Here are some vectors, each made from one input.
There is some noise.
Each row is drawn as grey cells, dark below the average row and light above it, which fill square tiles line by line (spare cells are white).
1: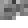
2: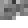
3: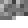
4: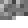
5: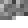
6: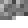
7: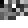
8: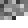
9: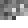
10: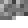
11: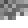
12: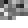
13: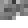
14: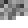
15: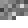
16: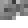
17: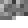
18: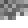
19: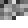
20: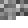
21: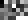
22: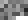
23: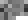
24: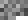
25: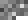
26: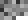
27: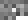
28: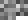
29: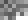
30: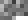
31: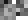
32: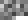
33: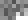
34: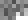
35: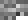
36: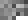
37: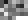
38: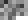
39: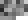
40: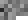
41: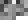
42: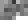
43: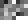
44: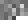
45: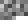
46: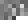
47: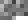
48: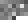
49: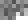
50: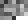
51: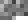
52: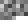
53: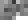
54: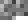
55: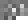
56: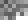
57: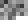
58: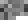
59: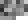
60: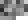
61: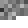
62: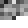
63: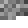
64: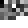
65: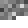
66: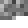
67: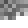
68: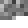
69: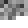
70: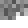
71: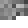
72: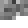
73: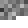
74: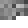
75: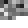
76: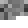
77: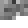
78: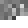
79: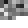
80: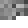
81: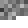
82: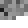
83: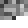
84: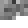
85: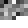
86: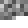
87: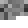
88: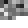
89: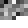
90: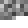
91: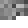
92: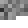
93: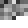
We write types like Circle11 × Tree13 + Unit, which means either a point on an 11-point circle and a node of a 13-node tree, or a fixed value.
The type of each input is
List2(Line7).
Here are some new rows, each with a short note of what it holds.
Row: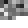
a list of one item
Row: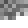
a list of one item
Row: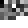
the empty list
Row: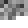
a list of one item
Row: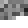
a list of two items
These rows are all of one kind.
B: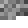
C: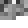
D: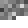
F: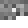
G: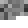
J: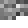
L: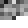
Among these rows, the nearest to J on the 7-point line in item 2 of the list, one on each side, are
D and L.
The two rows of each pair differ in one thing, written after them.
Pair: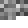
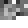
the place on the 7-point line in item 1 of the list
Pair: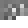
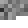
the place on the 7-point line in item 2 of the list
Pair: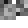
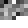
the place on the 7-point line in item 2 of the list
